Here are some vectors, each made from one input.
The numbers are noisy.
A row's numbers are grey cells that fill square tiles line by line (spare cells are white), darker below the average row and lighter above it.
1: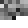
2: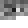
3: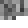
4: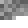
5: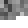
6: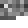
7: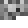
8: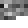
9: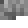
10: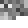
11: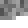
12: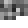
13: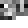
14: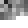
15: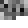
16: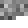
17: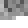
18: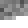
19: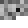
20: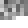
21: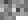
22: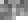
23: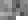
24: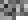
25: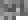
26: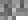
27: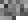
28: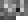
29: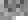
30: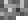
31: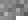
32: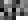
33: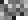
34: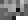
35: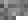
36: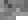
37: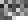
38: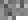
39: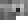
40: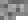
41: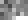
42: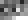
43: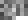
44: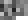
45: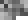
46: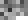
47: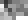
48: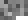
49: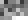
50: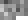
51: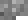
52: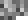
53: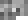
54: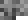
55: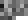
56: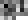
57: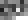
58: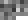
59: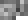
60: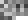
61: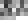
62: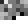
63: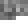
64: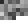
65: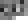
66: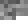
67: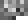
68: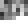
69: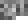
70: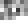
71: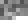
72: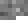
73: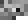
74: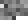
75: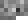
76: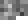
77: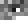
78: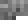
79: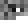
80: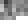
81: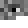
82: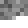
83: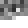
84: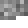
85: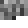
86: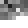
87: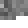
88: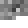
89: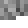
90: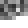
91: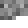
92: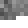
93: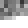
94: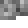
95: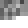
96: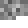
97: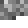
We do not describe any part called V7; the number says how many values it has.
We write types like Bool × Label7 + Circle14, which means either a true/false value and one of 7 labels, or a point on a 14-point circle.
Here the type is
(Bool × Circle6 + Unit) × V7.
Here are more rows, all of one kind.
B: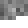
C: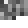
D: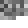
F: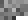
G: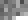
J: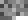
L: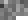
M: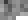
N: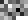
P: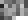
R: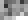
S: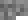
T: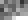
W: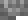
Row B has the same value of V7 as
D, G, N and T.
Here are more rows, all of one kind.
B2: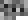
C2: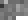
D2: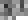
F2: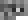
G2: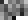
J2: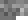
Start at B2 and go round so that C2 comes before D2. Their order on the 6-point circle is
B2, C2, G2, F2, J2, D2.
